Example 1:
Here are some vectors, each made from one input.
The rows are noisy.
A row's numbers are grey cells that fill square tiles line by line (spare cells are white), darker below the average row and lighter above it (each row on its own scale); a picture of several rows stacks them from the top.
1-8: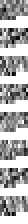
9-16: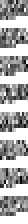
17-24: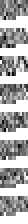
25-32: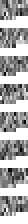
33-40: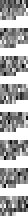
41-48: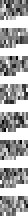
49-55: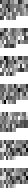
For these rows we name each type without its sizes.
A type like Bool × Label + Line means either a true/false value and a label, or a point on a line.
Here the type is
Label.
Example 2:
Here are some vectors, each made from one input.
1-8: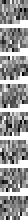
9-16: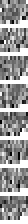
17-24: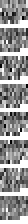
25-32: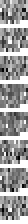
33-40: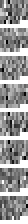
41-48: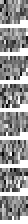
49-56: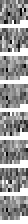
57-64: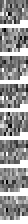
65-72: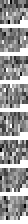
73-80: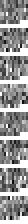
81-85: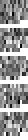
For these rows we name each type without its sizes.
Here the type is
Label.
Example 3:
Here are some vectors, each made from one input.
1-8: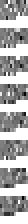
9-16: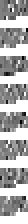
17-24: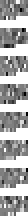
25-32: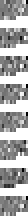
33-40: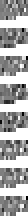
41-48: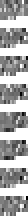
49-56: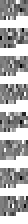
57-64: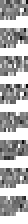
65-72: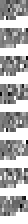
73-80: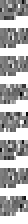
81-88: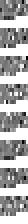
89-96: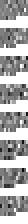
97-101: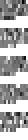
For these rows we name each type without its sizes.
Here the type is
Bool × Bool × Bool.
